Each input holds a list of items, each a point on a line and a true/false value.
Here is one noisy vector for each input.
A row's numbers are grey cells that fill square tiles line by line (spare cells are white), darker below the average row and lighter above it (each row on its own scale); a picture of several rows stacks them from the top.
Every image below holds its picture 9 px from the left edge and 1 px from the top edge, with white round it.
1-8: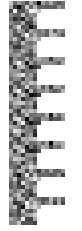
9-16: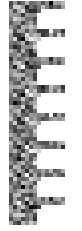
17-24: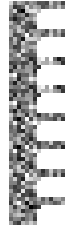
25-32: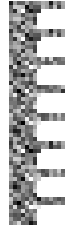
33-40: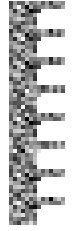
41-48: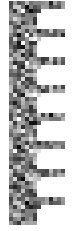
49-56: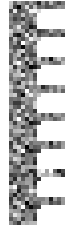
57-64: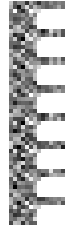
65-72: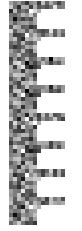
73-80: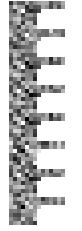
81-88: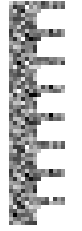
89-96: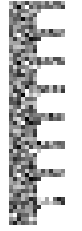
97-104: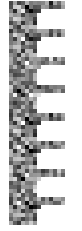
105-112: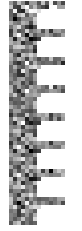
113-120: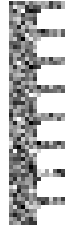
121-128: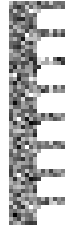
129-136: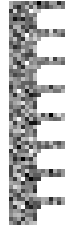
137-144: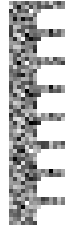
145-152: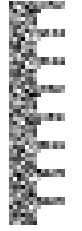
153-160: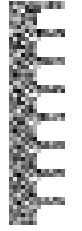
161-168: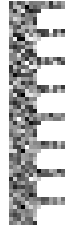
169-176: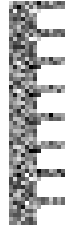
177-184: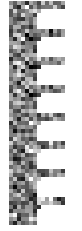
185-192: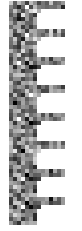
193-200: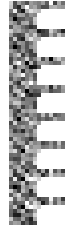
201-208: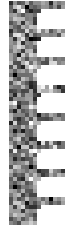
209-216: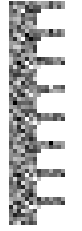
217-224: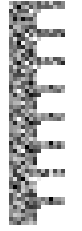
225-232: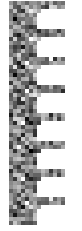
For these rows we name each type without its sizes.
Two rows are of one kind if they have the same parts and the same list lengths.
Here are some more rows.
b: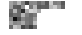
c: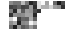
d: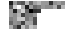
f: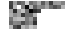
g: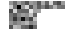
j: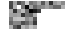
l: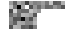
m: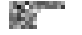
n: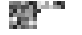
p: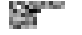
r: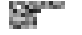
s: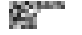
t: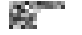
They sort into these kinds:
b, g, l, m, s, t
c, n
d, f, j, p, r

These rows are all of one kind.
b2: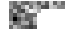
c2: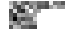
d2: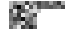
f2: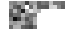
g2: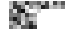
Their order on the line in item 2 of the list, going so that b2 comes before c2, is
b2, g2, d2, c2, f2.
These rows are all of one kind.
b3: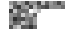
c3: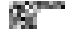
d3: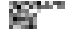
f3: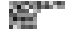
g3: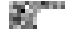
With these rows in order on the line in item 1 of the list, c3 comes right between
b3 and g3.
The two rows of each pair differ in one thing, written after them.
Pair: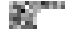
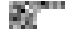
the place on the line in item 2 of the list
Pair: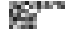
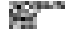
the place on the line in item 1 of the list
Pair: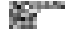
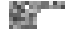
the true/false value in item 1 of the list
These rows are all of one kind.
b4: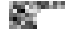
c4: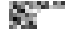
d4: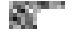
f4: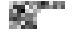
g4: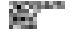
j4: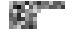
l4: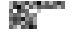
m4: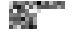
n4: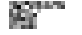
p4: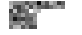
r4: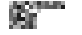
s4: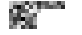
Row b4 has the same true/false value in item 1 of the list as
c4, d4 and f4.
